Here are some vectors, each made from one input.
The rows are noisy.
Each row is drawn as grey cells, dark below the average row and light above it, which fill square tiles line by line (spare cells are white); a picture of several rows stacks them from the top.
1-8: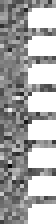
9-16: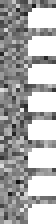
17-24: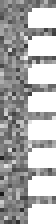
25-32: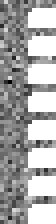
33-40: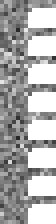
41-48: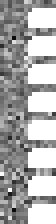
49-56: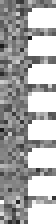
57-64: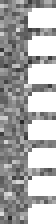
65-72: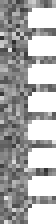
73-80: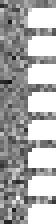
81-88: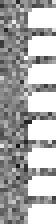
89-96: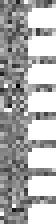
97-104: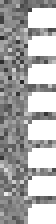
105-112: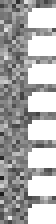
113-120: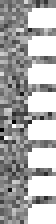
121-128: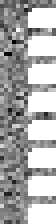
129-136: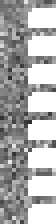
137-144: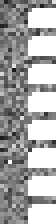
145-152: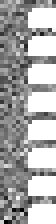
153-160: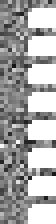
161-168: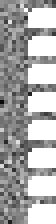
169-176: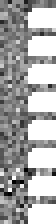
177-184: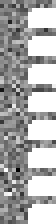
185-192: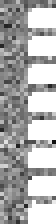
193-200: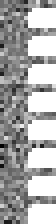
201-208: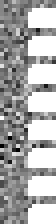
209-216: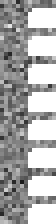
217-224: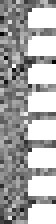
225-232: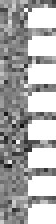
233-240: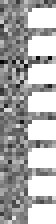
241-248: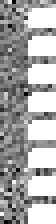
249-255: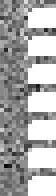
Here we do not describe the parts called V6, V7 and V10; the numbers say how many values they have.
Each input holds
a node of an 8-node tree, together with either one of 5 labels, a true/false value, a value of V6 and a value of V7, or a value of V10.
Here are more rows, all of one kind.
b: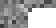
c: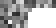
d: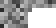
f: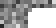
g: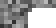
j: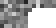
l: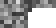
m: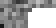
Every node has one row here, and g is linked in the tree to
f, l and m.
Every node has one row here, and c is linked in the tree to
j.
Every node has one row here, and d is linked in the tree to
b and m.
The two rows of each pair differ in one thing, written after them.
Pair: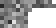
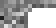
the value of V7
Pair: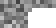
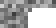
the value of V7
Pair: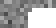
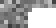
the label
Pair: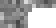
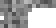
the label
